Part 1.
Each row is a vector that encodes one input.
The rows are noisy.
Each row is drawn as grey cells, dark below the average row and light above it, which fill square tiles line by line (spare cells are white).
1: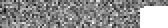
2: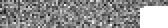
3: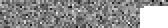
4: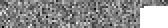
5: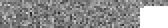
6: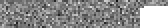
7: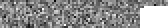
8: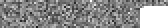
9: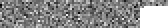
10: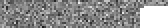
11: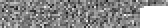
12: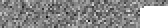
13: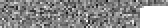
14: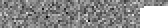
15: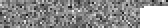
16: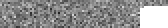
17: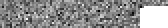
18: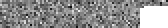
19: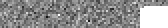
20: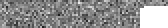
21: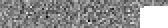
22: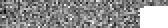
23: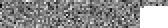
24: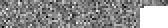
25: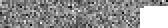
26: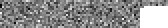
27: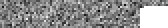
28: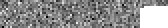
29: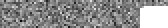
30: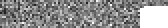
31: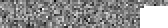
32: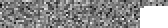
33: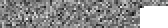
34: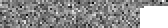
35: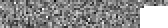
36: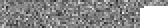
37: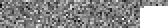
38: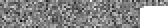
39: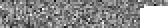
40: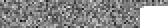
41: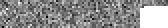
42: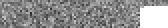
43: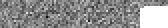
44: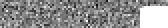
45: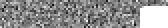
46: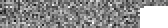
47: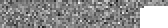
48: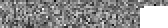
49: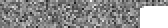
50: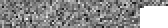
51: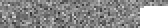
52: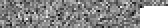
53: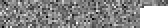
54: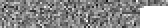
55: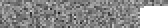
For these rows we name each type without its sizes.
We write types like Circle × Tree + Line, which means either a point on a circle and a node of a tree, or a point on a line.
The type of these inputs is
Tree.
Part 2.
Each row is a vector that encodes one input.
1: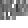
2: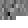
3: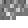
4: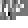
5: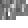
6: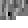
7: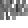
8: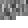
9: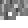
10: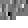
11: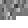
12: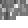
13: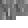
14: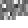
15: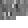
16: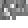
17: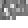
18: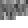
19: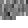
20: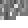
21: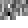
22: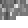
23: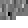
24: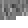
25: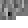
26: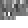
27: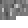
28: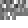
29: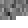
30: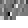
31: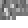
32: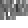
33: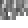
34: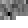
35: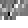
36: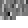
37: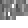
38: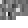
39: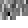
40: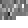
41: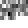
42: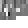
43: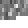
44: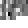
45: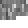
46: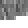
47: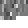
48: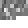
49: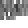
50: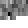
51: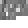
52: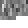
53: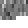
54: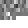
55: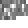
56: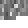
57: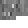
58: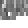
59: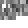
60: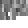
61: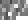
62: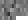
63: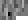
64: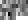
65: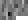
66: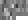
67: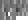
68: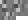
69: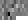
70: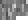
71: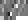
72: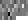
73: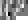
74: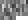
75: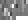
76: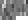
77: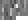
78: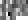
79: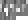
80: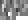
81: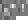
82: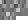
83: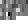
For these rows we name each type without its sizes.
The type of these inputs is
Line.
